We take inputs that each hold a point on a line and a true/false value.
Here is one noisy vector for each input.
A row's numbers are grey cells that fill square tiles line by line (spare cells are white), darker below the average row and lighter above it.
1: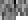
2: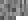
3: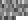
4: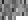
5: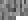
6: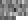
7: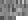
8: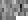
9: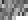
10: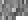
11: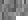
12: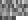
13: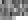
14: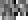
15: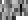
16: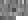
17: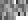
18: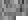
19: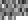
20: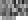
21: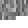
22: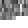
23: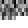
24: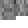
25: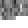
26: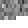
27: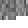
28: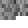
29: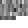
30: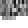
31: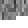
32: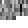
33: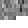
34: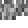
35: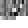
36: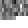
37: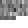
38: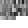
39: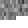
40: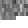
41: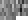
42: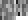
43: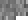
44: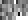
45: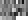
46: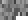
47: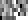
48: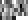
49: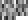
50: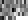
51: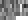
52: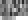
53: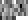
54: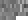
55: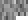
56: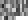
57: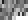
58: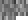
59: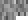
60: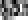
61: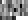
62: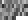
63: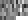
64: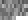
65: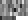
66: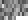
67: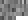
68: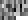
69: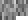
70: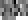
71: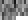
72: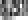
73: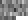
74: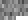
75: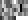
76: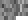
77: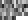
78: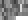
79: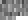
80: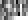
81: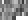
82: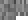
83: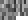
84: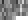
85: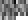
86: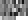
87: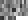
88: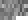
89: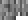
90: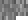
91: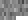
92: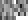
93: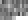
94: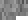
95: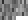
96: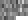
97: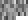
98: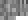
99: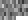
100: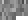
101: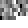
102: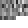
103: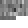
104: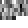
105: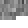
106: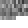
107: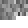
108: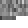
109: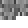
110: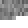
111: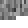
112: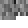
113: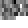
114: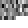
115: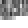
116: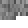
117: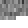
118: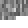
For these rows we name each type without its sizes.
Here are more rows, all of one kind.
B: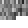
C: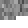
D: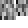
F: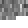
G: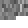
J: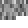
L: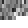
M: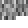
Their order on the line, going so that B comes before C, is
J, L, M, D, G, B, C, F.
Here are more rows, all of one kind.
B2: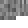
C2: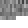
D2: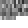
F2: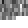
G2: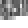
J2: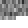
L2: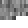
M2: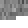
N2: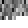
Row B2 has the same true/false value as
F2, L2 and N2.
